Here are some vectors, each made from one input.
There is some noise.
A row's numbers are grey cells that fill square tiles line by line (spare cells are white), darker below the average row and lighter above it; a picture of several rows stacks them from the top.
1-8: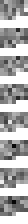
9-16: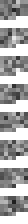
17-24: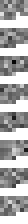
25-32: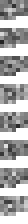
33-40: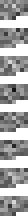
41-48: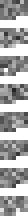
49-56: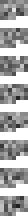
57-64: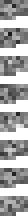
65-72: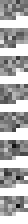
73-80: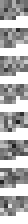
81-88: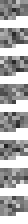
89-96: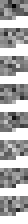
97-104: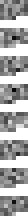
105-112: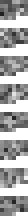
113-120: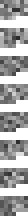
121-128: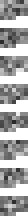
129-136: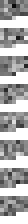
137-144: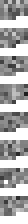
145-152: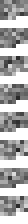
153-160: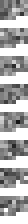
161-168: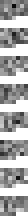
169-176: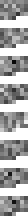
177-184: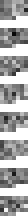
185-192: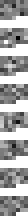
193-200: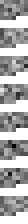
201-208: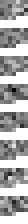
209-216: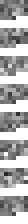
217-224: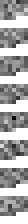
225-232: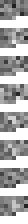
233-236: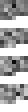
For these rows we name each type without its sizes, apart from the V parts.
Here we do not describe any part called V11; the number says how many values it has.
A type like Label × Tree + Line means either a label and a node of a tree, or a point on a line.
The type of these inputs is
(Label + Line) × Line + V11.
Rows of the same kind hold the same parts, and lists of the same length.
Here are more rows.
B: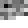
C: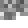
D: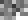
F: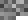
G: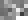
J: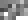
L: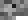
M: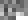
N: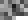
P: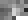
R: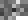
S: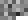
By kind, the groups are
B, D, G, R, S
C, F, J, M, P
L, N

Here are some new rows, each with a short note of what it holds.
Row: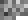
a label and a point on a line
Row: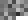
a label and a point on a line
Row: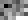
a label and a point on a line
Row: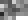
a label and a point on a line
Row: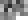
a label and a point on a line
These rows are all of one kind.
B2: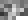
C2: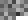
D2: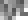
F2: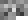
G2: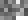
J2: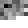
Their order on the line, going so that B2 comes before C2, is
F2, B2, G2, C2, D2, J2.
